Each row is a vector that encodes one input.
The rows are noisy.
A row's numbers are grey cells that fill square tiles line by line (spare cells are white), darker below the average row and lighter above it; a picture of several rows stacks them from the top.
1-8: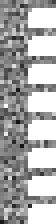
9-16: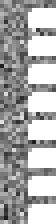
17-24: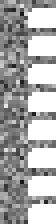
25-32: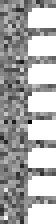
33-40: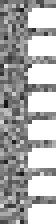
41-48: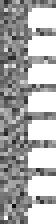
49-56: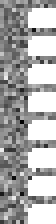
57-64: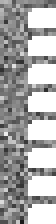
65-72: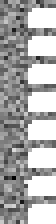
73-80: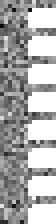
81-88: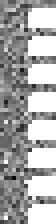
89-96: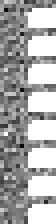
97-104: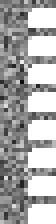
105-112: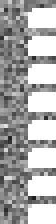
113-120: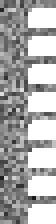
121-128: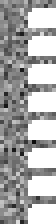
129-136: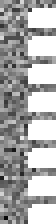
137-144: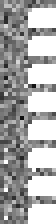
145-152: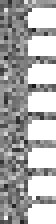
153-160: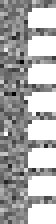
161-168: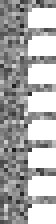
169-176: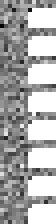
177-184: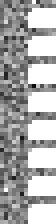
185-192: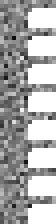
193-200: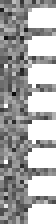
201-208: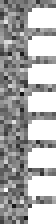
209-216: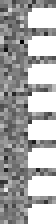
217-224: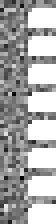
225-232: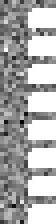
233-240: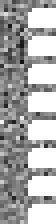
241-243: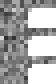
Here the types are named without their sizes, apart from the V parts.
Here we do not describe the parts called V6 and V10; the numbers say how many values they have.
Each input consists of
a point on a circle and a value of V10, together with either a point on each of two lines, or a value of V6.
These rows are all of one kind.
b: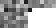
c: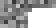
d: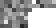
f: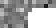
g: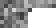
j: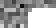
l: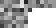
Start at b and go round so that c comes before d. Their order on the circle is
b, c, f, j, g, d, l.
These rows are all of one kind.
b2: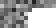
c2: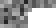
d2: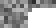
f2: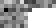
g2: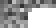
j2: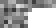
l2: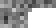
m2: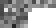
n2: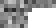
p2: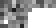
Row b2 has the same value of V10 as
c2 and l2.
